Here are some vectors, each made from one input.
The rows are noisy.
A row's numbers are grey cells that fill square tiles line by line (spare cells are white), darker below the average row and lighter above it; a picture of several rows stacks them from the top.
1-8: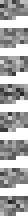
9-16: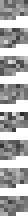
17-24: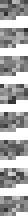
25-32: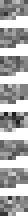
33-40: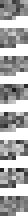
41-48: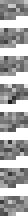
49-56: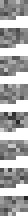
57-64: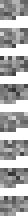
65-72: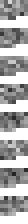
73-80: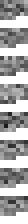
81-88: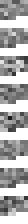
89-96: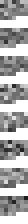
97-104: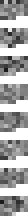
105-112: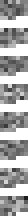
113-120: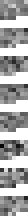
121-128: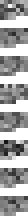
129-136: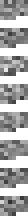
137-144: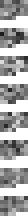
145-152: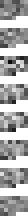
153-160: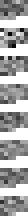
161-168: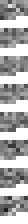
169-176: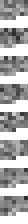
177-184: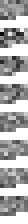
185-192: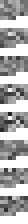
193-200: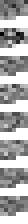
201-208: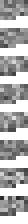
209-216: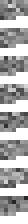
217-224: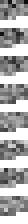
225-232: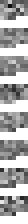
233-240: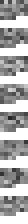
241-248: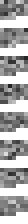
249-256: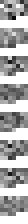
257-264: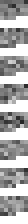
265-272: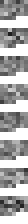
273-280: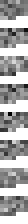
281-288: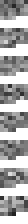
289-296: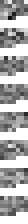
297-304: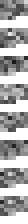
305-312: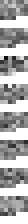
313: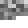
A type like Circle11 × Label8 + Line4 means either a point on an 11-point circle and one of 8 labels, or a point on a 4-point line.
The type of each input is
Bool × Bool × Bool.
